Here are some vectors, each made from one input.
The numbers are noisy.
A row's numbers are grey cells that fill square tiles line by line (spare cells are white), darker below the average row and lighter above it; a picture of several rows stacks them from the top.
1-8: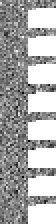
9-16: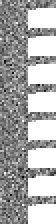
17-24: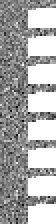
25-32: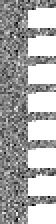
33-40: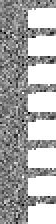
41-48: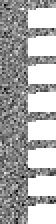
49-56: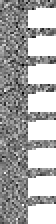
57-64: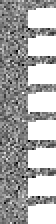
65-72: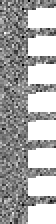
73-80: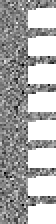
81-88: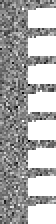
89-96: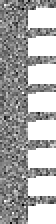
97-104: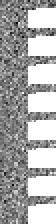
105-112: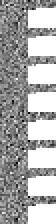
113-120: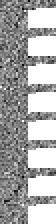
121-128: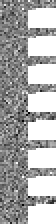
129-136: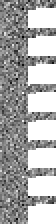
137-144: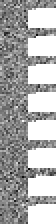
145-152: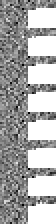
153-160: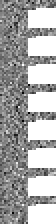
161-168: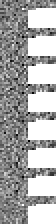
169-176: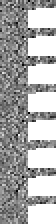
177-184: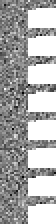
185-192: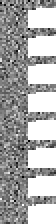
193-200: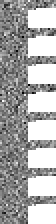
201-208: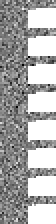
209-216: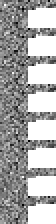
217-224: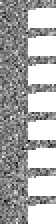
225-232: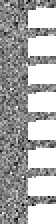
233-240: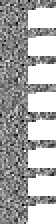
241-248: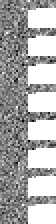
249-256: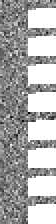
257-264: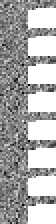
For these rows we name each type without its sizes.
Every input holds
a label and a point on each of two lines, together with either a fixed value, or two labels.
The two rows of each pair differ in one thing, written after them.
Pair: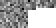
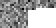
the label
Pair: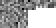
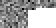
the label
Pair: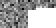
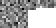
the place on one of the two lines
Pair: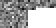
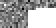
the label
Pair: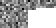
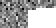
the label
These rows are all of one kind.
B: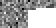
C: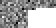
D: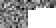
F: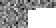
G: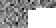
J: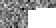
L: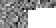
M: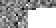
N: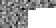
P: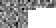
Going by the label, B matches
C, F and N.
